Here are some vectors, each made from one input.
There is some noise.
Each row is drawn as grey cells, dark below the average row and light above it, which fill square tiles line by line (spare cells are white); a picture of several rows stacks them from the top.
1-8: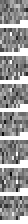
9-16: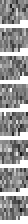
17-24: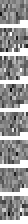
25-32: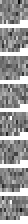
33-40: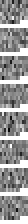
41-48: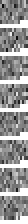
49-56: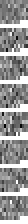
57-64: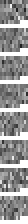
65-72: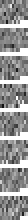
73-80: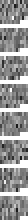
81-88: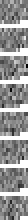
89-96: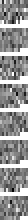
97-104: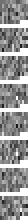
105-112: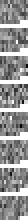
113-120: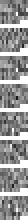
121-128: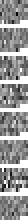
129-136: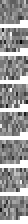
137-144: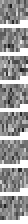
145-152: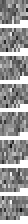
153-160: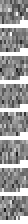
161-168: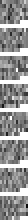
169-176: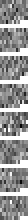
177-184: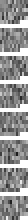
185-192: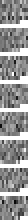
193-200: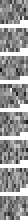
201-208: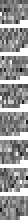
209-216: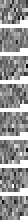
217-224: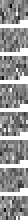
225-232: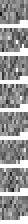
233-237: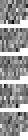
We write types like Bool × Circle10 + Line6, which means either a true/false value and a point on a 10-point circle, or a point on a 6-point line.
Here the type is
Circle9 × (Tree18 + Unit).
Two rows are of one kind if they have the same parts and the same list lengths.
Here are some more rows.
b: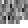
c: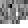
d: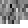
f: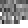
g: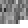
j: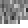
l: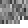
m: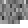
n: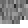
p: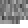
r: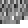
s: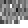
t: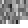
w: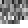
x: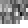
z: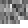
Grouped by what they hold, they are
b, c, d, f, g, j, m, n, p, r, t, w
l, s, x, z

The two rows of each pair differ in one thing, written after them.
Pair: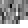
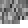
the place on the 9-point circle
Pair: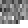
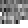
the place on the 9-point circle
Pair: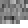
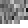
the place on the 9-point circle
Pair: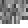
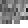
the node of the tree
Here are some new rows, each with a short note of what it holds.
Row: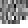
a point on a 9-point circle and a node of an 18-node tree
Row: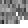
a point on a 9-point circle
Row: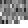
a point on a 9-point circle
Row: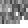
a point on a 9-point circle
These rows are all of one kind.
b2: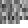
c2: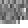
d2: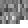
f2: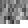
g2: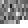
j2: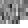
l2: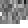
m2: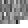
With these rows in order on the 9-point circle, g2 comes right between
b2 and j2.
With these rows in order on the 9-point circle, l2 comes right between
d2 and m2.
